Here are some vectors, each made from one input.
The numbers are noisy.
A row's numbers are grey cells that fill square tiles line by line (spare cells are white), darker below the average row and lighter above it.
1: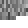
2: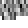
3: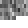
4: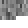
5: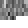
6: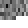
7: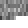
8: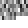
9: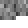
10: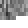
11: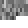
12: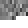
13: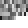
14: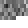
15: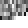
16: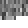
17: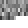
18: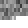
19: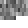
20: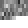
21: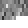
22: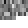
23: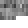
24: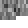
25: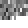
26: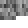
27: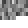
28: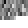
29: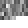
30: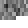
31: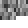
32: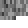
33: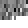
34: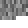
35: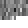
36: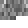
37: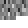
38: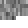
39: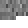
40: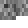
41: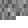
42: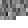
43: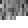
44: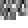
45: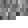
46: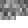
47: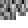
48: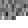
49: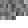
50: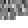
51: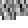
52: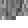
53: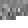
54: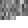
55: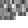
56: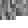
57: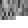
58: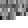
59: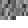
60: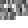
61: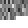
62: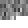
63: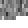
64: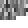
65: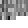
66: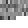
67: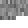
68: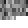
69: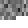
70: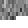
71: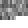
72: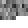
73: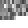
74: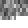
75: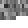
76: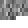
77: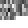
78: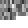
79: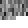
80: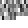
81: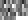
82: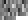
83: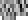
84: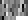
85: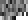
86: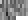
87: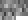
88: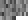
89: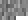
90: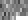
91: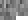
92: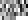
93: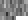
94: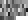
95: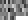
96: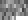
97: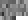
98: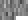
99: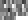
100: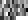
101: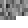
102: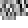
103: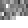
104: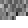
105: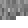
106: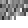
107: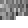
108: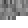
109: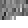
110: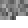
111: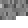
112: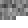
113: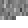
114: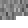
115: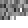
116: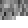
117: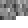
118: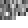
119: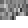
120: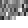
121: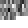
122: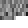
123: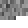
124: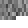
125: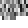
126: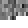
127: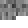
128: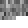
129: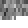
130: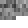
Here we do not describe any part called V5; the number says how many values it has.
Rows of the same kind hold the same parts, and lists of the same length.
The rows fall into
4 kinds.
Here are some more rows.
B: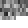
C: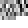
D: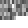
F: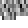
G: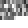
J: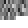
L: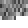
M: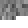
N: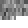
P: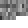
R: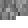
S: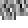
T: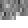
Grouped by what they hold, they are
B, L, N, T
C, F, S
D, G, J
M, P, R

